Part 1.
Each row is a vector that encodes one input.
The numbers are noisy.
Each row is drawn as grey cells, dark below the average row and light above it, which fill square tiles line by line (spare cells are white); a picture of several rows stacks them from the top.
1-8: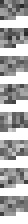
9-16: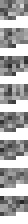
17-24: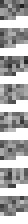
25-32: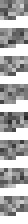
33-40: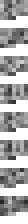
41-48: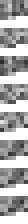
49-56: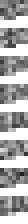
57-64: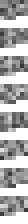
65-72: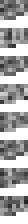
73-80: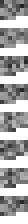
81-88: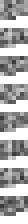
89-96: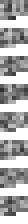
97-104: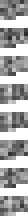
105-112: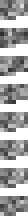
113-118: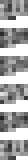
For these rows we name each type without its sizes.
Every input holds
four true/false values.
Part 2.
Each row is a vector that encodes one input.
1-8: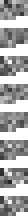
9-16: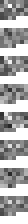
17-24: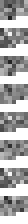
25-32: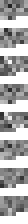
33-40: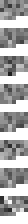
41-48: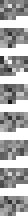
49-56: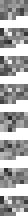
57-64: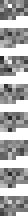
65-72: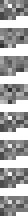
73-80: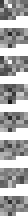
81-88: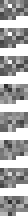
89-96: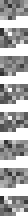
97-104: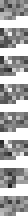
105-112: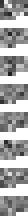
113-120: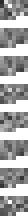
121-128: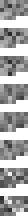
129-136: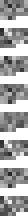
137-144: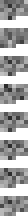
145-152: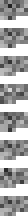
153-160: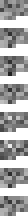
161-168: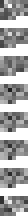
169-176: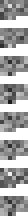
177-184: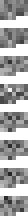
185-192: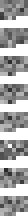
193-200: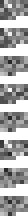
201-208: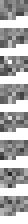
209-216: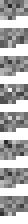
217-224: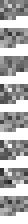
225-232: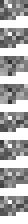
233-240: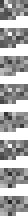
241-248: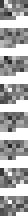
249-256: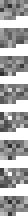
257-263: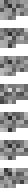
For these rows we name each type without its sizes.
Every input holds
a point on a line.
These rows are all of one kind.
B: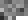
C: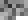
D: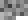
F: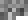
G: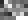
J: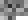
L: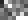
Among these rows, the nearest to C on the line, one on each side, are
D and J.
